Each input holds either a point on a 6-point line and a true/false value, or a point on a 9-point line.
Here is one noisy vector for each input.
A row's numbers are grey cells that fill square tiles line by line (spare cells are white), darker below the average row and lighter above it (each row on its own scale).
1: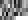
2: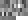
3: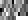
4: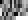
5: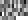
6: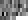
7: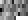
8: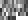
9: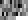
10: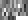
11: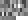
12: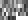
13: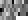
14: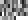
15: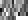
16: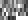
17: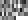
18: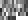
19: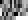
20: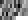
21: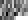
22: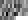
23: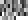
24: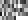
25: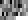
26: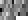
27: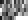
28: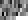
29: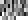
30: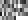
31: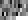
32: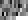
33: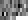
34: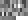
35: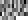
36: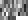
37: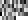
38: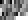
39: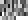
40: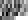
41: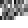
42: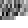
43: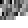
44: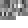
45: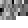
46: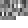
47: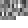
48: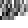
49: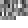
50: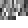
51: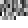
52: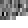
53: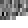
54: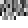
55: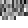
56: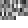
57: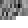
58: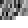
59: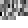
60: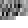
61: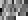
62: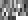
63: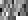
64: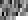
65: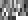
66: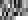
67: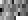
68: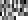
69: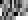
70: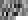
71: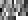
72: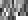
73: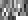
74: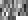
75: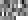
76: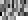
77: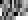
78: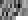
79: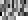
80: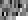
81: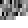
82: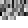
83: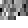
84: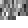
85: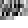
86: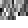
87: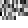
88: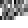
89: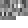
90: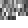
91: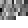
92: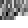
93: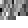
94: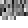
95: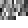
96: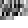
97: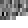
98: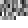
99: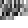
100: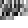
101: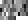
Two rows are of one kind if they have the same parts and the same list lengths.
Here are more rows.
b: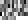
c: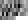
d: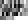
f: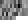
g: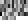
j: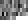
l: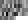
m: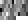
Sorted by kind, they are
b, g, m
c, d, f, j, l

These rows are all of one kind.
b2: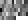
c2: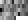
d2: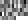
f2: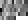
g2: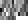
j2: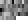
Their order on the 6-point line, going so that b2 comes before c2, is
f2, b2, d2, g2, j2, c2.
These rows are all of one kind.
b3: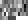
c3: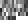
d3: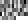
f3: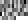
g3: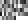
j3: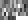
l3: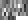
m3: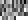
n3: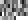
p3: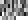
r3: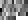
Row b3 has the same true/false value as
c3, j3, l3 and r3.
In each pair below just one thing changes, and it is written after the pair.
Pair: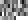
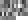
the place on the 6-point line
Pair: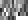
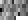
the place on the 6-point line
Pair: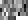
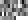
the true/false value
